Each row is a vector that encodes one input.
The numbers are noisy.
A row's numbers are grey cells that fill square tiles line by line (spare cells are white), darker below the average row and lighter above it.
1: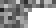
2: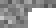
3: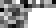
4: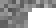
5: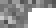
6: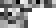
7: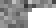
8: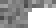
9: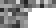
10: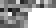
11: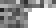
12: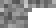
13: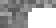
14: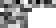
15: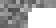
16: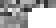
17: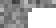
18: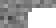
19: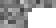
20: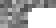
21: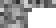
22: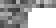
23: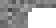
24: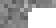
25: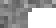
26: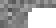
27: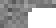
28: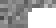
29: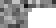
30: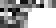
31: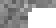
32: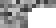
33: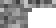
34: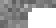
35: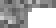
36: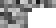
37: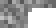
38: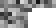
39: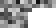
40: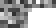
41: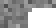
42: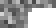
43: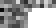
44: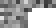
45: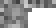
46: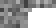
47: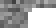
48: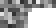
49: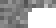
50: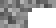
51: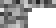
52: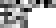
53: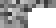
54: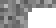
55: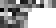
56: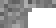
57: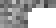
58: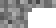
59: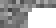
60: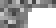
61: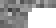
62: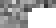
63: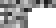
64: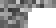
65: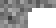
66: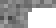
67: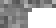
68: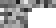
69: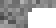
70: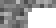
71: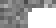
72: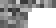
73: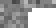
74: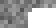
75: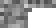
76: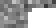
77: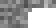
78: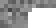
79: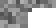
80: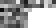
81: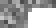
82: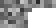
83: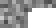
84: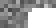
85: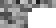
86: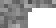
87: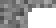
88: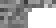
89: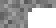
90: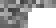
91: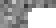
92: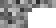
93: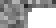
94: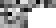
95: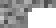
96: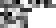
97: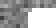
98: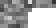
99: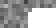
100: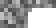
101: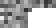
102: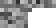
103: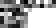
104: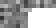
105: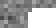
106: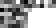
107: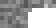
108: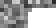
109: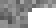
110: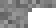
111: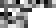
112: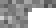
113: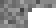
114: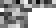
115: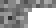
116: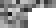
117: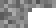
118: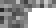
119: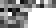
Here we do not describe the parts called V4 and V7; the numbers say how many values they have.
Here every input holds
a true/false value, together with either one of 6 labels and a value of V4, or a value of V7.
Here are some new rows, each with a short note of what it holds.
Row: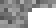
one of 6 labels, a true/false value and a value of V4
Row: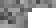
one of 6 labels, a true/false value and a value of V4
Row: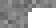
one of 6 labels, a true/false value and a value of V4
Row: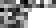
one of 6 labels, a true/false value and a value of V4
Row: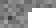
one of 6 labels, a true/false value and a value of V4
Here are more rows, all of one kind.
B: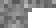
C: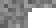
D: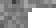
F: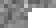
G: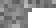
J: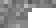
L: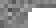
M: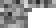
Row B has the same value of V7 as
G and L.
